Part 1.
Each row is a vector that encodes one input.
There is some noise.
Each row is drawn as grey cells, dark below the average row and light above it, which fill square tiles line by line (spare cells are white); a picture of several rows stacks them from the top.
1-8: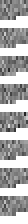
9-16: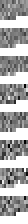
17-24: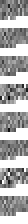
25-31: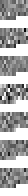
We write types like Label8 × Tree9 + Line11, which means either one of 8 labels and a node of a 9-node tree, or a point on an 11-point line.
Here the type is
Bool × Bool × Bool.
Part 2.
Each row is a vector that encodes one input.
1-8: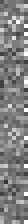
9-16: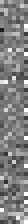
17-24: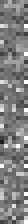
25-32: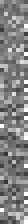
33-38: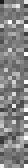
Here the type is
Bool × Bool × Bool.
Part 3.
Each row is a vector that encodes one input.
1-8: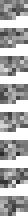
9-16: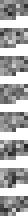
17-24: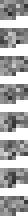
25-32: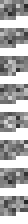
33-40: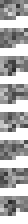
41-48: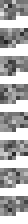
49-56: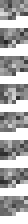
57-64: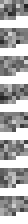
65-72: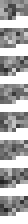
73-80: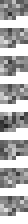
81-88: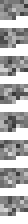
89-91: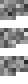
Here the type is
Bool × Bool × Bool.
